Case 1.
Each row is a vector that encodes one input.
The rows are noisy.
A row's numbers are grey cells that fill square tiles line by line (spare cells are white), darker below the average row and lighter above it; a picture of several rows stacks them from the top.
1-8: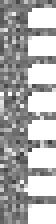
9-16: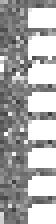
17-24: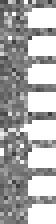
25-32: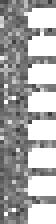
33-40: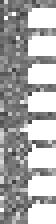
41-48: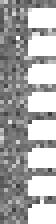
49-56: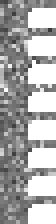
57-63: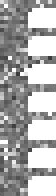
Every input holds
one of 10 labels.
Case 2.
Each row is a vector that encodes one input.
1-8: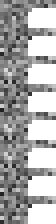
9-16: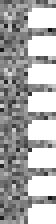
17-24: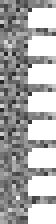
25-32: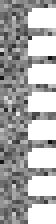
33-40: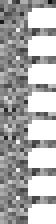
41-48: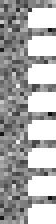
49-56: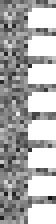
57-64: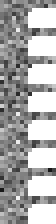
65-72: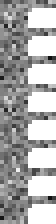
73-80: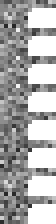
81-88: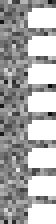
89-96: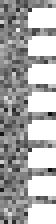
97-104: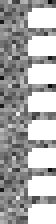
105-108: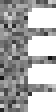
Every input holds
one of 5 labels.
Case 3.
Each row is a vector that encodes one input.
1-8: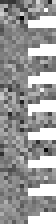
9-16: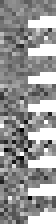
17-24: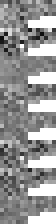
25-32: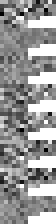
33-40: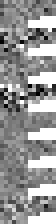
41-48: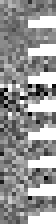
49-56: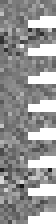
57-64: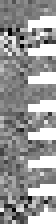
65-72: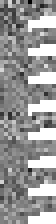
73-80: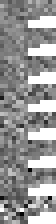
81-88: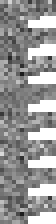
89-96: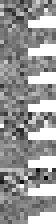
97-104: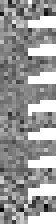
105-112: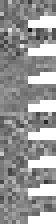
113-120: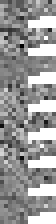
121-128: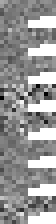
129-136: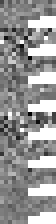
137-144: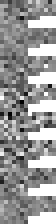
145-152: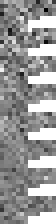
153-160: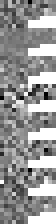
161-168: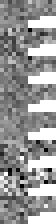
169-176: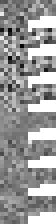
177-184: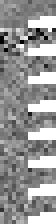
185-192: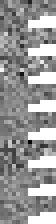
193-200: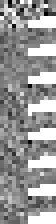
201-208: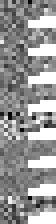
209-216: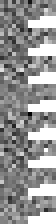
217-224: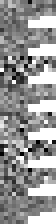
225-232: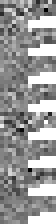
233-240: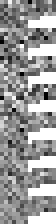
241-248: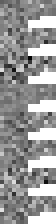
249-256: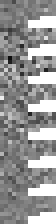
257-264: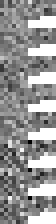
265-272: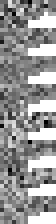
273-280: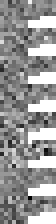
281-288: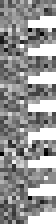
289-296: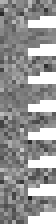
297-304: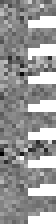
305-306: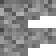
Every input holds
one of 5 labels.
